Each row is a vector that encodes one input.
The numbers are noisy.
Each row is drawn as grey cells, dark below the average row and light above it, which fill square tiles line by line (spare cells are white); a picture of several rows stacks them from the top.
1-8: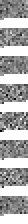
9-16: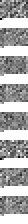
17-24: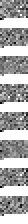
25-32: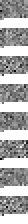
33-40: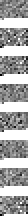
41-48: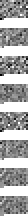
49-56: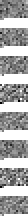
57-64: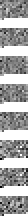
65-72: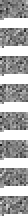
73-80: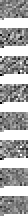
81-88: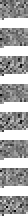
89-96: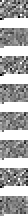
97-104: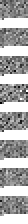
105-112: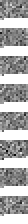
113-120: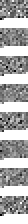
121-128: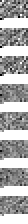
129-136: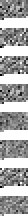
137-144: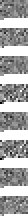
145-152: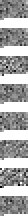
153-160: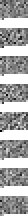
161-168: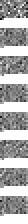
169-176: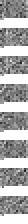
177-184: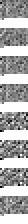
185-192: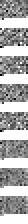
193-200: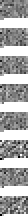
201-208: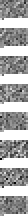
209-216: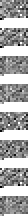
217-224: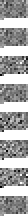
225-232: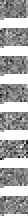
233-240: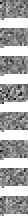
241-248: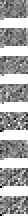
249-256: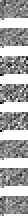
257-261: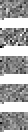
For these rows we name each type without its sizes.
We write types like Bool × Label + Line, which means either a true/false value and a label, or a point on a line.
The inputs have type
Bool × Bool × Bool × Bool + Label + Line.
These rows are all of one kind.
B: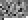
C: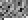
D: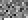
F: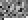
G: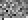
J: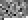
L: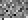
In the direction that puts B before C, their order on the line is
D, L, G, J, B, F, C.
